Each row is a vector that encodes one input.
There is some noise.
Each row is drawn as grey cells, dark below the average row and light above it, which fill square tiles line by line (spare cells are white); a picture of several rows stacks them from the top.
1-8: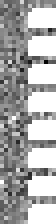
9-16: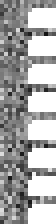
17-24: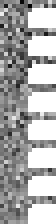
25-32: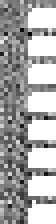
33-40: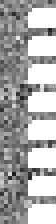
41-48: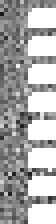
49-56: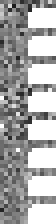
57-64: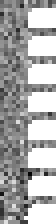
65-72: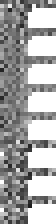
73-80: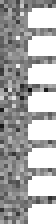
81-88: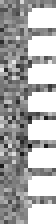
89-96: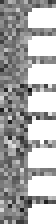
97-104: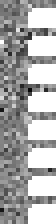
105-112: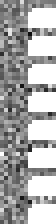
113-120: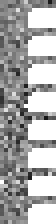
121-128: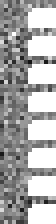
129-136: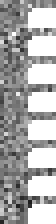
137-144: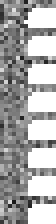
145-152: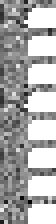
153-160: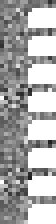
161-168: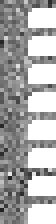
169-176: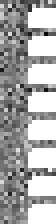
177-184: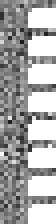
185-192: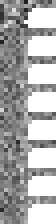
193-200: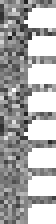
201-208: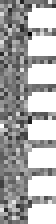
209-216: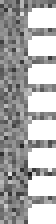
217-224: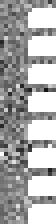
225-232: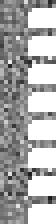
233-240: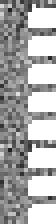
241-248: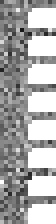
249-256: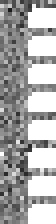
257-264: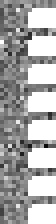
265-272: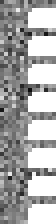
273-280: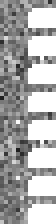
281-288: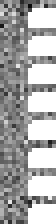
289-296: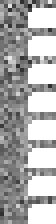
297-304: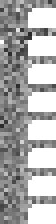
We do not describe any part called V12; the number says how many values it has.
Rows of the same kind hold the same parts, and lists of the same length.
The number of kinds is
6.
